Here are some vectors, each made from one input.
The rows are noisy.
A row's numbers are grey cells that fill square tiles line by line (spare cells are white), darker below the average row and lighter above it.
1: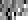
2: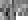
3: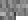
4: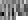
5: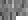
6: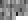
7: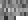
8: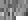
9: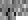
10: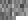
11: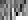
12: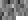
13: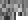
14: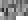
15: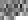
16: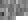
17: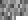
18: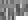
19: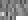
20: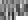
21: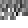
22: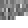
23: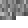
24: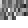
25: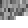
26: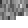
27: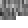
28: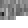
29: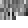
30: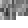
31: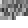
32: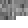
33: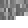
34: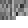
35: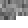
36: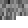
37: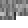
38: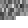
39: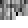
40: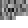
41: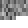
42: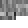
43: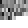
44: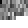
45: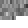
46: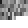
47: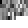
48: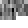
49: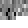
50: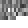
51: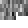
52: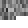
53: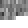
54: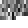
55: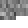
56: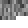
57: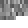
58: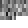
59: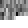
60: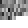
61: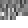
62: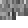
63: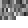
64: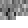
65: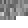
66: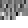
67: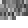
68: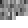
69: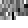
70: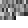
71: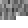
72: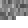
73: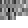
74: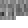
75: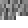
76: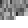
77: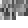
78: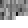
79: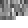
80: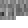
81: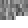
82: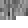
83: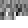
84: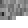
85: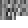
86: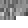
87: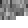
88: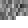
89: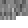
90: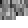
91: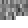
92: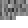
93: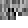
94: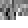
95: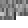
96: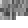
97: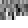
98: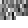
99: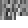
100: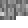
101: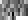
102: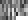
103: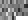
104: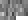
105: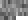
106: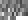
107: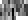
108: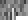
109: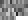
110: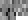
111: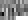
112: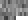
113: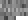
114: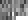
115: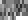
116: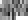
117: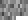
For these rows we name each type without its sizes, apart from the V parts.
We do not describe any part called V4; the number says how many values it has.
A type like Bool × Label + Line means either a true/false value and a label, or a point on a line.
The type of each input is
Bool × V4 + Line.
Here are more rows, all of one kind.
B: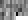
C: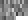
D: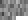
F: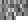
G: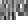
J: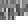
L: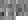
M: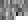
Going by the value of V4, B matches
D and L.
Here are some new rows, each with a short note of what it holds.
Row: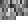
a true/false value and a value of V4
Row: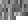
a point on a line
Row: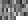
a point on a line
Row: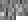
a point on a line
